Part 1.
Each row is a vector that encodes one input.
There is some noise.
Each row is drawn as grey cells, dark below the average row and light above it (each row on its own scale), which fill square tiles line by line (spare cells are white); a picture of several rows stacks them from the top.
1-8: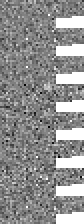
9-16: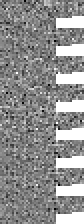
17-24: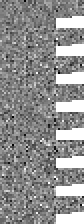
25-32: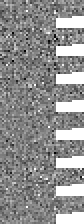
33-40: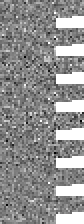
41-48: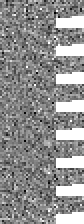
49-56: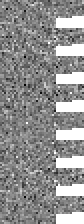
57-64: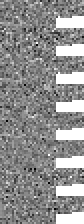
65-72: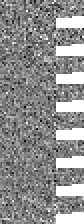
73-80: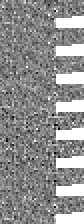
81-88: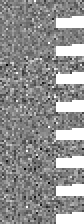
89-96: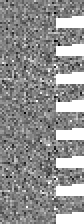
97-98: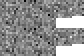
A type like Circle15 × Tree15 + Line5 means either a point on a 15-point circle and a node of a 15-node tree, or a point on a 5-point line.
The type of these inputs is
Circle19.
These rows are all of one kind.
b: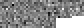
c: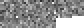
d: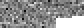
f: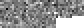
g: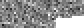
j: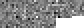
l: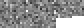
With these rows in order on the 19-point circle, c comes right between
f and l.
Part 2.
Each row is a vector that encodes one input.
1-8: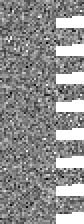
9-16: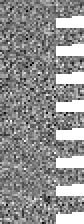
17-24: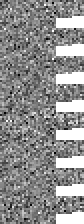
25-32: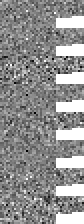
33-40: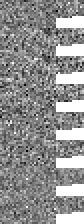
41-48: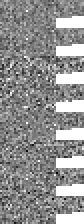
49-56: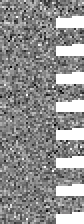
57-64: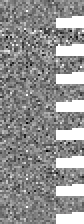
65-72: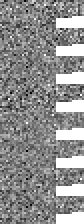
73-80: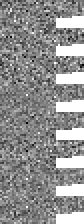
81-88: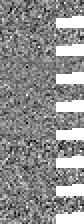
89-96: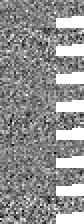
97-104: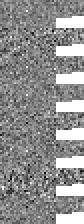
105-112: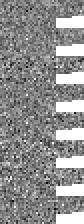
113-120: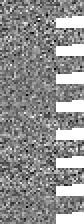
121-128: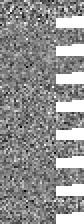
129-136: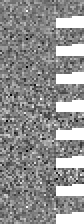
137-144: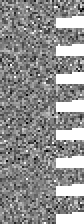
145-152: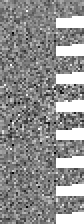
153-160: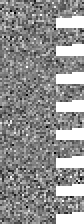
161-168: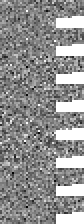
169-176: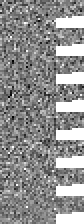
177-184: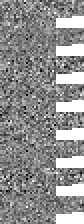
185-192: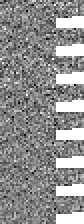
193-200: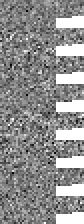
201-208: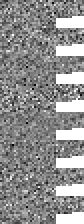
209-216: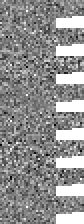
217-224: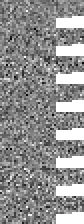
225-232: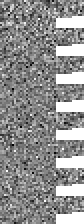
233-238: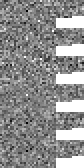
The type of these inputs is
Line9 × Line9.
